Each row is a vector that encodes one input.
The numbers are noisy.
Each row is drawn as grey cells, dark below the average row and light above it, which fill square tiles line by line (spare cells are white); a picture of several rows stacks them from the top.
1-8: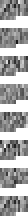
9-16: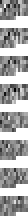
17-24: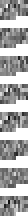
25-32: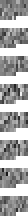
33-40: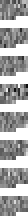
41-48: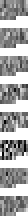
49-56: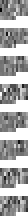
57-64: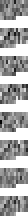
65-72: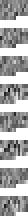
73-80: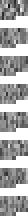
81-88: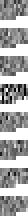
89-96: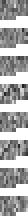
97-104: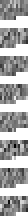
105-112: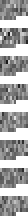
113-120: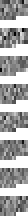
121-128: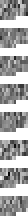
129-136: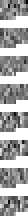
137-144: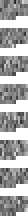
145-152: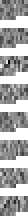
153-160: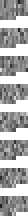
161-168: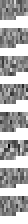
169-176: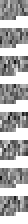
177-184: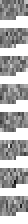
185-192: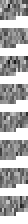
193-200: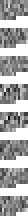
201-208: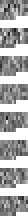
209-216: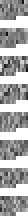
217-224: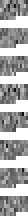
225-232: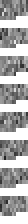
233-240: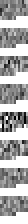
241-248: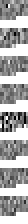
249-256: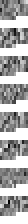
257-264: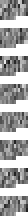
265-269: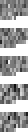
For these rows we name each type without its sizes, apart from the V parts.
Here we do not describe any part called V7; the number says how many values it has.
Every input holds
a list of items, each a label and a value of V7.
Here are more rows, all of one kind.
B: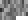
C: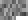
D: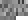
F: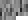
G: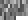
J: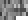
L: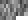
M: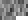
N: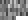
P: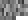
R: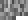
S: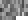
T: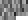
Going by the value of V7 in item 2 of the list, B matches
C, G, J and T.
